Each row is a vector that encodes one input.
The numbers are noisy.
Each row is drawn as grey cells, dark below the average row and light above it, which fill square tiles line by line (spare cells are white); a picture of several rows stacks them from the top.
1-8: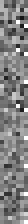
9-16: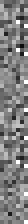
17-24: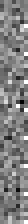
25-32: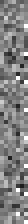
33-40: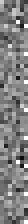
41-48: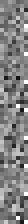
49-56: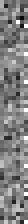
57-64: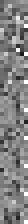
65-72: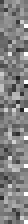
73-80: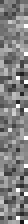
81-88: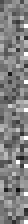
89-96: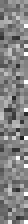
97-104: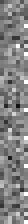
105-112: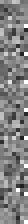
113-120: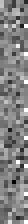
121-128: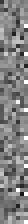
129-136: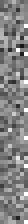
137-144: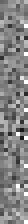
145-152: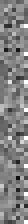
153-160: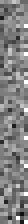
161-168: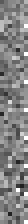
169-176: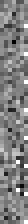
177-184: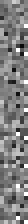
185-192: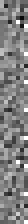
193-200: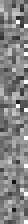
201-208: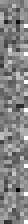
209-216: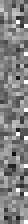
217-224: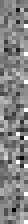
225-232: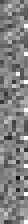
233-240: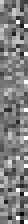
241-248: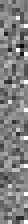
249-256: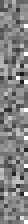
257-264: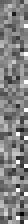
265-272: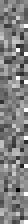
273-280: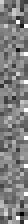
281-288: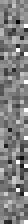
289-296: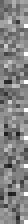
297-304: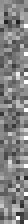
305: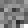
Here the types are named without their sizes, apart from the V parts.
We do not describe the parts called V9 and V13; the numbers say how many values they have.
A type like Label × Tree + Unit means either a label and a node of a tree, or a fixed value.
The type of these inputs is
Bool × (Circle + Unit) + V9 × V13.
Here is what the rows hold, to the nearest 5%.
About 25% of them hold a true/false value, together with either a point on a circle, or a fixed value. The rest hold a value of V9 and a value of V13.
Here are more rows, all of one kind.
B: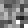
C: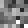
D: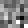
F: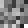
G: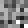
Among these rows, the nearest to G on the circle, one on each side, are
D and F.
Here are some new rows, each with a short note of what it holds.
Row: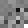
a value of V9 and a value of V13
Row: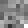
a value of V9 and a value of V13
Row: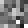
a true/false value
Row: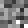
a point on a circle and a true/false value
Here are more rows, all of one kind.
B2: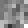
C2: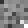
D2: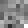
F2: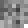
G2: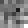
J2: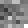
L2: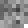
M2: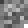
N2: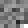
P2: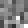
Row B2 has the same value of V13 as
D2, F2 and L2.
